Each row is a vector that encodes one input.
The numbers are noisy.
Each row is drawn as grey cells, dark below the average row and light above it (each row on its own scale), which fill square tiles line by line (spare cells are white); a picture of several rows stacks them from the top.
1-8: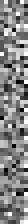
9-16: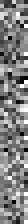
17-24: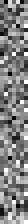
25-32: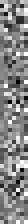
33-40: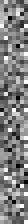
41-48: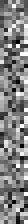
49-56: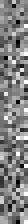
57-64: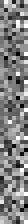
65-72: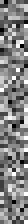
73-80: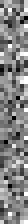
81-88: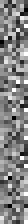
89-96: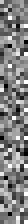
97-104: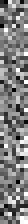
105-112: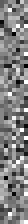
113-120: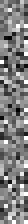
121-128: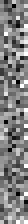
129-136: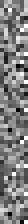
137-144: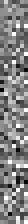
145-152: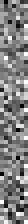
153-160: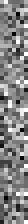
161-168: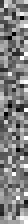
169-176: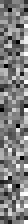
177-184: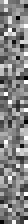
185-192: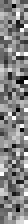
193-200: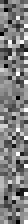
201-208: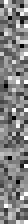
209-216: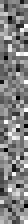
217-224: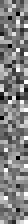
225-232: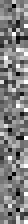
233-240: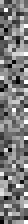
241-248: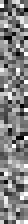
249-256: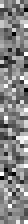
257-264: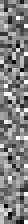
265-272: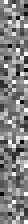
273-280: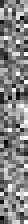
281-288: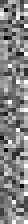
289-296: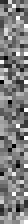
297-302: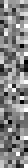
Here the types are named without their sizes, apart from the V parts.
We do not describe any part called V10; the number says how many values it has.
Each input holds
a true/false value, together with either a label and a value of V10, or a point on a line.
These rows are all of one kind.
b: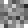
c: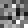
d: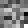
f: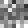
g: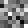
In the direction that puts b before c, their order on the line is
b, f, g, c, d.
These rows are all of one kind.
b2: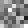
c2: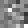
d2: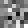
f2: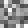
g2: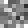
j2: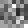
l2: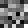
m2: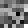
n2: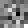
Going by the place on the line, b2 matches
c2, f2 and j2.
